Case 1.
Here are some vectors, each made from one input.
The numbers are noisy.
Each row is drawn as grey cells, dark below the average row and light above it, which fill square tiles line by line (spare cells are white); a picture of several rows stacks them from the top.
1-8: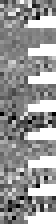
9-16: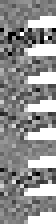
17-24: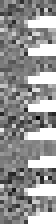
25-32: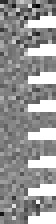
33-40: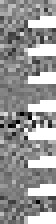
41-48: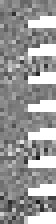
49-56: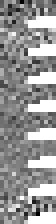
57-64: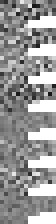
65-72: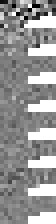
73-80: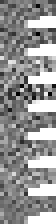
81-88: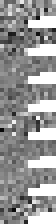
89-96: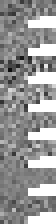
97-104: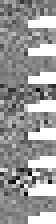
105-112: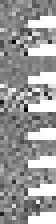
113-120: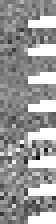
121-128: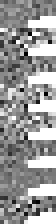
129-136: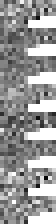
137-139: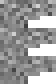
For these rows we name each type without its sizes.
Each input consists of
either a point on a circle, or a fixed value.
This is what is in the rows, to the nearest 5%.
About 95% of them hold a point on a circle. The rest hold a fixed value.
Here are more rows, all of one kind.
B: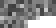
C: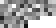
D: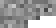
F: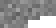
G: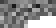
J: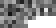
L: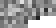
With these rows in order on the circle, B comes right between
J and L.
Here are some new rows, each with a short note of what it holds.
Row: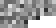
a point on a circle
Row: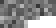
a point on a circle
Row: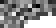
a point on a circle
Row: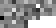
a fixed value
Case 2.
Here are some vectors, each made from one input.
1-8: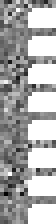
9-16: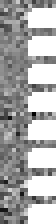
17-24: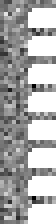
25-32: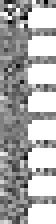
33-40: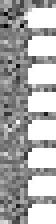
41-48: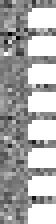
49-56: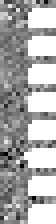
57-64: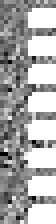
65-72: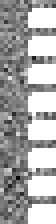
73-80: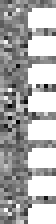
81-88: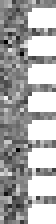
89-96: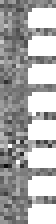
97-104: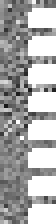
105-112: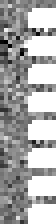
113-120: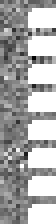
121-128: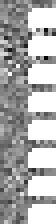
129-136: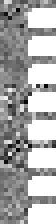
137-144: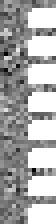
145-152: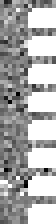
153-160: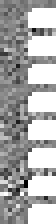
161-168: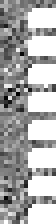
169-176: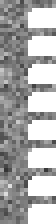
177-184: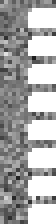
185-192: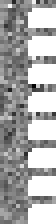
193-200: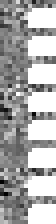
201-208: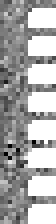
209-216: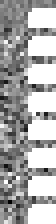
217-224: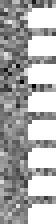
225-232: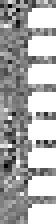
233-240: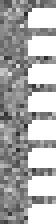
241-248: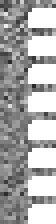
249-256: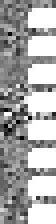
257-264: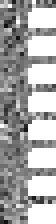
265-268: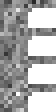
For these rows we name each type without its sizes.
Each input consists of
a point on a circle.
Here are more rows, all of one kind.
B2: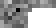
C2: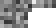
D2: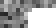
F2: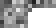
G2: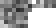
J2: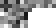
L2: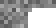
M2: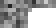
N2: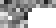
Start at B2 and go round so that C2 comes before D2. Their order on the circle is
B2, J2, N2, G2, F2, C2, L2, M2, D2.
